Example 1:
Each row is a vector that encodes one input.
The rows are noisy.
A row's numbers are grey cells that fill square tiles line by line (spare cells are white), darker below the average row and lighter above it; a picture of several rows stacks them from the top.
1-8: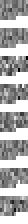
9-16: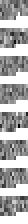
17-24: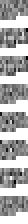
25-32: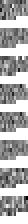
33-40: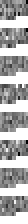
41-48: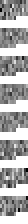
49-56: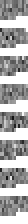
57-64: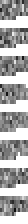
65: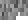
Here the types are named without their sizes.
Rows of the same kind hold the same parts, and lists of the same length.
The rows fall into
2 kinds.
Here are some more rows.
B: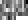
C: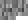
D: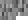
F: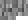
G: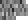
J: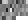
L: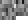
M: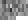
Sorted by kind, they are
B, G, J, L
C, D, F, M

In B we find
a point on a line and three true/false values.
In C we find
a point on a line.
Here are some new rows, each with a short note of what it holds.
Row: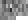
a point on a line
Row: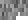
a point on a line
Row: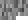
a point on a line
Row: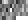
a point on a line and three true/false values
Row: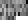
a point on a line and three true/false values
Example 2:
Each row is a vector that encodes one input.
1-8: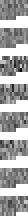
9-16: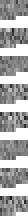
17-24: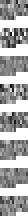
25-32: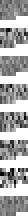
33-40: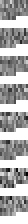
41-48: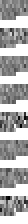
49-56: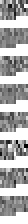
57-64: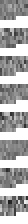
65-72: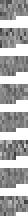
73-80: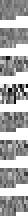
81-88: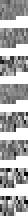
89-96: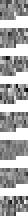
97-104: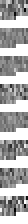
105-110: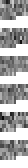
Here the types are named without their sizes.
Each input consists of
a list of points on a line.
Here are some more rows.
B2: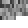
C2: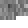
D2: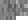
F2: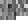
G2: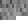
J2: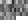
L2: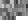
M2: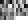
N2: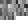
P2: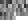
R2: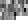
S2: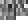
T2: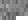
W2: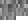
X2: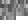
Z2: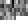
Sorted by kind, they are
B2, C2, D2, F2, G2, P2, S2, W2, X2
J2, Z2
L2, M2, N2, R2, T2

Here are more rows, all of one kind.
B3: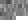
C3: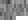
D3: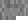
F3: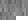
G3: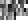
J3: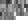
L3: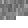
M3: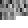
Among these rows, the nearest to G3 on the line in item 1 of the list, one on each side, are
B3 and F3.
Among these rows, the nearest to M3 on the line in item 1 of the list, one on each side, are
D3 and L3.
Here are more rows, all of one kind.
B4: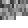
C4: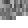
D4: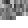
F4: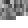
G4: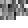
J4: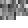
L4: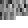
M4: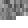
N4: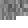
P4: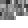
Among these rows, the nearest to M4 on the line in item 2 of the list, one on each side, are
F4 and P4.
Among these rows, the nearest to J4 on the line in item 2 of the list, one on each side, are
G4 and L4.
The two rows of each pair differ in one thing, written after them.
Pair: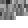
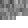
the place on the line in item 2 of the list
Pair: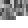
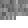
the place on the line in item 1 of the list
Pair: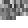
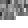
the place on the line in item 1 of the list
